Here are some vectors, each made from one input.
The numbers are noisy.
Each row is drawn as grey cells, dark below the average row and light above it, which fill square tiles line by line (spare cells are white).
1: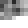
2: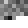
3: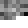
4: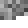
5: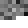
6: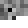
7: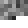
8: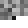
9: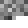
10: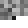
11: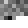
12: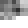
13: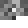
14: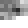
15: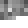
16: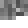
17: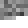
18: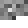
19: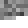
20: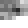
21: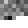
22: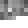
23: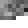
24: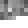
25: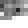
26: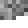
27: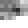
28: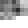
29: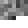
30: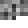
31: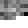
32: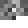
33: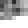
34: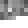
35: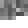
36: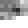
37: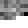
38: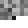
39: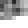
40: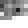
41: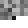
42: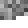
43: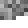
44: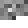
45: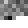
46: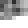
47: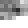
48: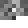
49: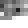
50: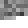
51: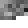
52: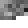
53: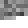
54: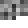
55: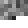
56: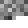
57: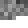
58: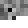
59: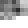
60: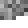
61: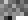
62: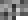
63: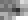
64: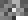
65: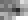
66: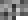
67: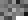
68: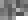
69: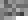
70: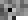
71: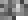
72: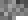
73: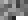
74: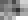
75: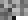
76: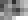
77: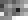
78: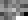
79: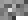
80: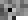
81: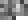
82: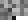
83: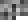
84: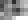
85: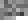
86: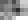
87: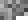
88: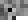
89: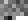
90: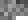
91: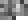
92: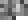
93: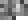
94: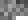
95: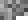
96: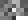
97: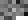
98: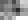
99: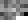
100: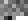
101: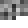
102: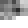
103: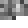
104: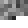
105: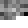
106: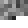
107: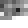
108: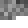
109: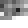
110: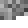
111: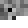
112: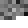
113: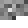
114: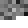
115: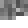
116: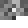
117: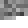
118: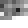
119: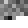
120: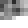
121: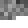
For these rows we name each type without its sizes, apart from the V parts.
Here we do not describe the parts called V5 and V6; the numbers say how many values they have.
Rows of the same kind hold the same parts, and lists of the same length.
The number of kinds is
3.
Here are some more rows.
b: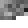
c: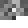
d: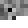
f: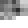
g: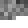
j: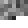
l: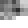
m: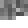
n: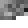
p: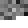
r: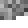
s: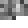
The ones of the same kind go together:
b, g, j, m, n, p, r
c, d, s
f, l

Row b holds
a true/false value and a value of V6.
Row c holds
a value of V5.
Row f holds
a point on a line.
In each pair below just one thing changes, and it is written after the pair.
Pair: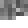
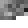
the value of V6
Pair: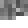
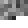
the value of V6
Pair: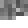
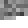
the true/false value
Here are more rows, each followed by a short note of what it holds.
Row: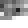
a point on a line
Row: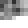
a point on a line
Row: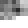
a point on a line
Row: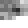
a point on a line
